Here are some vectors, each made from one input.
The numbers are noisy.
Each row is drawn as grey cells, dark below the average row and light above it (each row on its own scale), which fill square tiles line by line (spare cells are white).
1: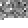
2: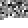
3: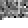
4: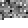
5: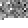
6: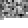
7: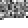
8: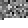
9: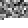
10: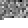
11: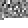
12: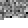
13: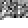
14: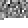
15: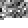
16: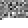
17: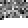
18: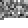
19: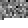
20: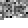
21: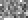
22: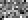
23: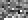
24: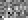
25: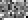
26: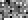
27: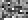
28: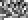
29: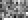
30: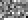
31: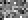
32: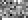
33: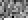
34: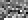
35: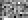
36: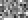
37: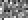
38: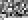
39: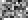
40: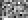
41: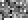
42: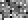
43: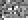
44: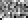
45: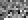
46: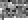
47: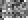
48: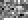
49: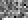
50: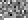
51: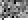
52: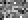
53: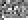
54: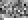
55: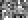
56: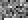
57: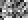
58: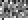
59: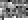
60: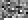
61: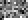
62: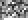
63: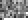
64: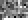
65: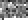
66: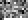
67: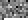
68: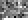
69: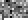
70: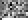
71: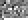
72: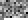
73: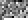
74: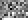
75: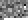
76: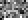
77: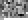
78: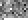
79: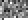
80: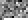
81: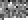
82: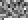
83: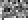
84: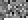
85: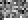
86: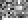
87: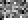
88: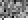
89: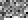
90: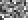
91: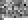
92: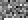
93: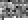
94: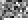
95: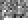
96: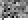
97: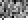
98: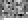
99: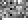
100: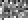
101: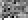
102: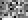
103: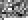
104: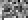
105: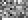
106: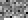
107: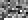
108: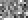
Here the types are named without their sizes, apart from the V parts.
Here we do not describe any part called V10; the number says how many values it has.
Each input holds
either a point on a circle, or a fixed value, or a true/false value and a value of V10.
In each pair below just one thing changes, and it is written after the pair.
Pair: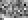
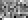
the true/false value
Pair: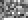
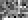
the value of V10
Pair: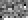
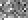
the value of V10
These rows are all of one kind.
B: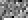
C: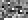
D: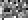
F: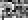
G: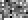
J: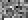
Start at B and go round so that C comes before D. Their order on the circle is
B, G, C, J, F, D.
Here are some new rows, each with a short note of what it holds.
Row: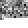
a true/false value and a value of V10
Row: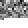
a true/false value and a value of V10
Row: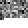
a fixed value
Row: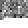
a true/false value and a value of V10
